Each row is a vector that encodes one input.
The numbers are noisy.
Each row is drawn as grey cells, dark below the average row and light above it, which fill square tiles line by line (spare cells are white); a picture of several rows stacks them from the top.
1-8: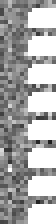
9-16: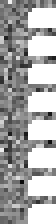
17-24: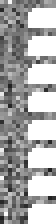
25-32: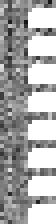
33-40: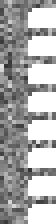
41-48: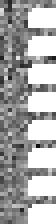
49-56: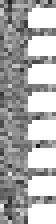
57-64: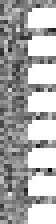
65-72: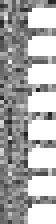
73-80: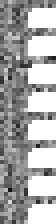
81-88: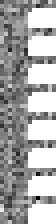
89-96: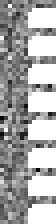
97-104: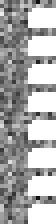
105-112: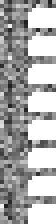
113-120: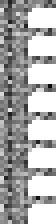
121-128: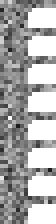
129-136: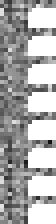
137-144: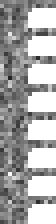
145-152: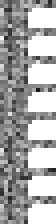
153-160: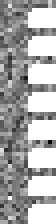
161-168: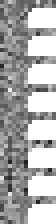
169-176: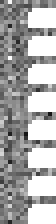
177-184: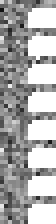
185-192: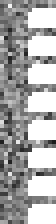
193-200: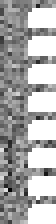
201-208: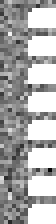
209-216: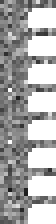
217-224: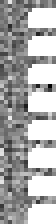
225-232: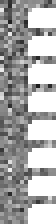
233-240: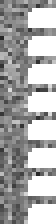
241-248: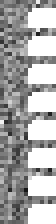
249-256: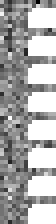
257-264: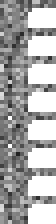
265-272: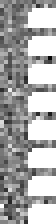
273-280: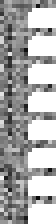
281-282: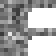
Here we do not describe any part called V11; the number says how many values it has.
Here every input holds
either a node of a 14-node tree and a value of V11, or a list of up to three points on a 7-point line.
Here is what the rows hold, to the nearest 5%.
About 30% of them hold a node of a 14-node tree and a value of V11. The rest are lists of up to three points on a 7-point line: about 5% of all rows are empty, 15% hold one, 30% two and 20% three.
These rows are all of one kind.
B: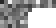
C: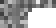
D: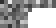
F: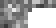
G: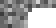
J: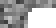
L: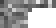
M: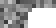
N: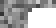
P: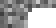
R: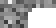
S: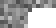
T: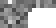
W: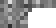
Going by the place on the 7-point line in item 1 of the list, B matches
D, R, T and W.
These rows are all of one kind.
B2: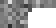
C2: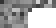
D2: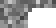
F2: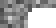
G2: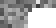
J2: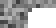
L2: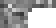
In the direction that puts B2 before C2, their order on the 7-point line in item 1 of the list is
B2, D2, F2, G2, J2, C2, L2.
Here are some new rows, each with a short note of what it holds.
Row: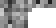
a node of a 14-node tree and a value of V11
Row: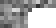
a list of three items
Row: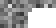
a list of one item
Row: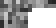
the empty list
